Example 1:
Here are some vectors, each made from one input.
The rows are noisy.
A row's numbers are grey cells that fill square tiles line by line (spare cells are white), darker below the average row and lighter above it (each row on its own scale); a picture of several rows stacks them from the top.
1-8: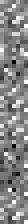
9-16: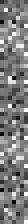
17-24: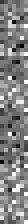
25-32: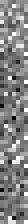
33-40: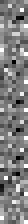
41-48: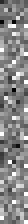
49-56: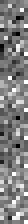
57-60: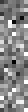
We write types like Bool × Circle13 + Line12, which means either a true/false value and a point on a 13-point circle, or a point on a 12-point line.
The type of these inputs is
List2(Line8).
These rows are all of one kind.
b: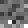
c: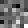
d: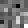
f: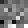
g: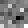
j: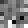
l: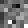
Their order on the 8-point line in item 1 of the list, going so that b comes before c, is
g, b, j, l, f, d, c.
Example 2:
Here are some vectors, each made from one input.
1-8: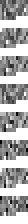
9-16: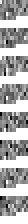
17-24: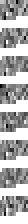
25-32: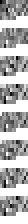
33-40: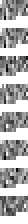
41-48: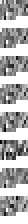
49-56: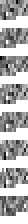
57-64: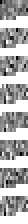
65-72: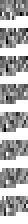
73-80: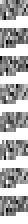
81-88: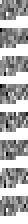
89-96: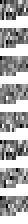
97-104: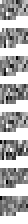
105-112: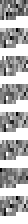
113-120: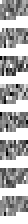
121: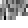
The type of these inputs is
Bool × Bool × Bool + Tree13 + Unit.
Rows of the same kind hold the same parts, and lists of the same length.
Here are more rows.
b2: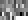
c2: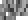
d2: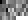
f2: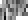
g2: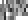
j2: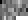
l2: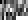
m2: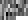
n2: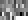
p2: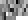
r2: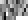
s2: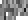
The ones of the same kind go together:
b2, n2
c2, f2, g2, p2, r2, s2
d2, j2, l2, m2

